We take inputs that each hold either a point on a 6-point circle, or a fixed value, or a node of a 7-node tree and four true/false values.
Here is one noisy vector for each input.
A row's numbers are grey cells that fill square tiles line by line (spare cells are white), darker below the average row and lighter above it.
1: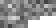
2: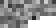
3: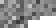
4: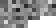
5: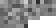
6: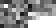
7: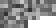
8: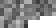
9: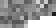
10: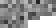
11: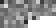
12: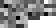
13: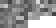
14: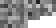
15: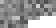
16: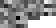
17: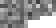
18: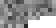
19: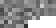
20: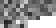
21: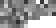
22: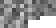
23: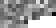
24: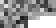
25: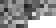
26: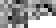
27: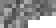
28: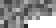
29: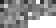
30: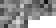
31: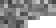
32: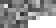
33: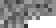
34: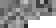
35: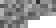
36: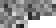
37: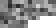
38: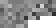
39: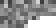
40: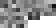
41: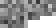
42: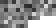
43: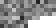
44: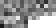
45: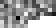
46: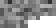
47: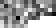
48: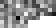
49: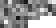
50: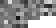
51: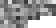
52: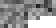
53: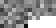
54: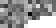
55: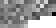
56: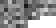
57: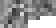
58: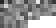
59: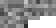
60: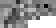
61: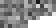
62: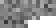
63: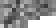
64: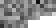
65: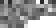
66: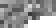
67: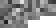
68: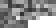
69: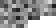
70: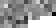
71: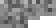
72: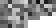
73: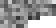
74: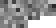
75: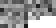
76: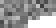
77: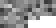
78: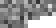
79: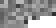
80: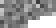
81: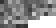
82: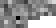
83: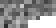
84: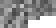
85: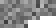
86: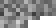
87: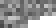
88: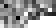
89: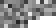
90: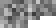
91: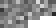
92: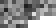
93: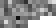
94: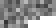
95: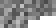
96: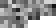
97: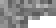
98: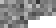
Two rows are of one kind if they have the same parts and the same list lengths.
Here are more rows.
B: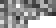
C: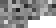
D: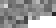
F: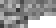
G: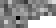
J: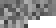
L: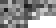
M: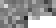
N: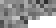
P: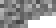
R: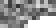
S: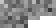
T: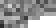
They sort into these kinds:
B
C, G, L
D, F, J, M, N, P, R, S, T

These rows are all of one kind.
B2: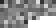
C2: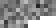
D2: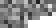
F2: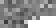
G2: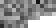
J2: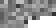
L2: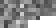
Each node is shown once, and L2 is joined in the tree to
C2.
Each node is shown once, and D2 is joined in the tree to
F2 and G2.
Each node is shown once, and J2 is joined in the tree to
B2 and F2.
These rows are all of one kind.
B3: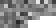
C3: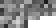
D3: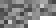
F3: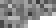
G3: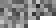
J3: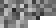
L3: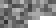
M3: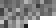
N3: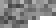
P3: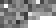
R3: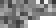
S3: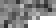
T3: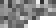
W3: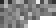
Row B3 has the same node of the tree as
P3, R3, T3 and W3.
